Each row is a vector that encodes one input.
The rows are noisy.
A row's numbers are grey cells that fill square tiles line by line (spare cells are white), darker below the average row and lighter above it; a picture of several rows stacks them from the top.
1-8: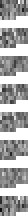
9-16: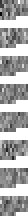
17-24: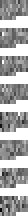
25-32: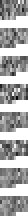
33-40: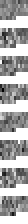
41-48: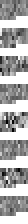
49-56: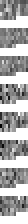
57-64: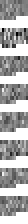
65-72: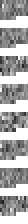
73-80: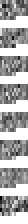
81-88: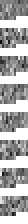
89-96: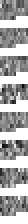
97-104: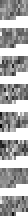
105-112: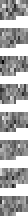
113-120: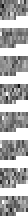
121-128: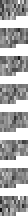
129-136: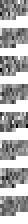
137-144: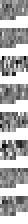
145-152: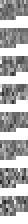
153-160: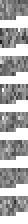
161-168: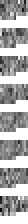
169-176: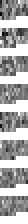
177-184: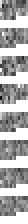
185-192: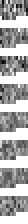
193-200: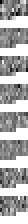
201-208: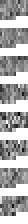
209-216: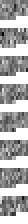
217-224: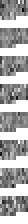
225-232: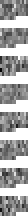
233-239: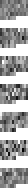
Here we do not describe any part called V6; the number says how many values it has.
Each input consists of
a list of up to three items, each a point on a 4-point line and a value of V6.
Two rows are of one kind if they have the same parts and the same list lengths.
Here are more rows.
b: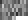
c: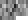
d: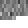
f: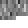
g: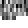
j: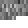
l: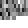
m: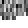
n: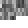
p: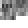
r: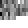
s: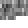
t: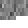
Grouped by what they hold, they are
b, c, d, f, j, t
g, m
l, r
n, p, s

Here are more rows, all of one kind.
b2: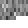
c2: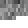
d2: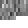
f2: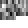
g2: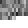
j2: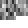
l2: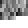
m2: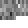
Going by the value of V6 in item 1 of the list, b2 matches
g2 and j2.
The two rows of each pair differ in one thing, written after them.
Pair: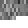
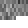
the value of V6 in item 1 of the list
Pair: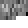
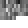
the place on the 4-point line in item 1 of the list
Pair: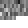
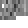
the value of V6 in item 1 of the list
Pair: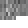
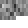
the value of V6 in item 1 of the list
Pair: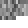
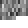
the place on the 4-point line in item 1 of the list
